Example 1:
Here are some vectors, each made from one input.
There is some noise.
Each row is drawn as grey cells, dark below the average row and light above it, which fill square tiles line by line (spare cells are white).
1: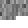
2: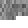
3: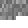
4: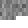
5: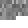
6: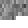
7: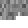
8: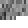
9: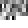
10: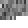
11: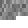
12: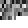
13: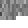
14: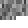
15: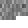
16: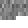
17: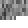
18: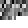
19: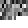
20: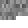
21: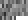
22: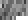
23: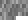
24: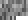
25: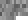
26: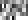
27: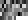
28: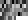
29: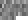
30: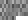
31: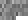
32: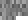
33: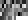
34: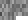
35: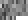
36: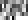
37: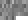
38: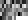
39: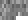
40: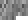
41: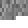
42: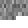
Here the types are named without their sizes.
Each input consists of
a point on a line.
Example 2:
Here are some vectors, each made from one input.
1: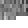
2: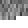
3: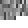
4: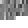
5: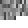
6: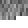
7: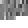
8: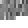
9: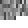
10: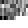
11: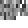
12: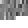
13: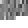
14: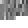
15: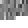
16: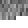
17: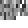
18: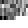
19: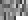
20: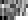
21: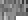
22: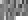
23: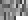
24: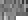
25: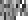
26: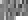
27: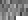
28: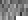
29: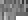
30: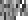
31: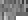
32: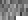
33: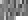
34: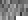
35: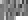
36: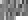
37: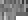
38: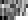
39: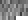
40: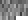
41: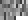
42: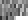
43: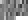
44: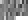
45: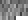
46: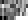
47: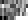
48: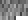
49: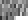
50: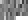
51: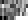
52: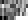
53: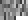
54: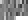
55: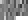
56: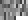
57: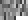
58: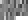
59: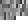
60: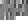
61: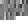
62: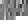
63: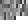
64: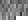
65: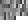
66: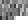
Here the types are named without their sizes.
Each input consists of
a point on a line.
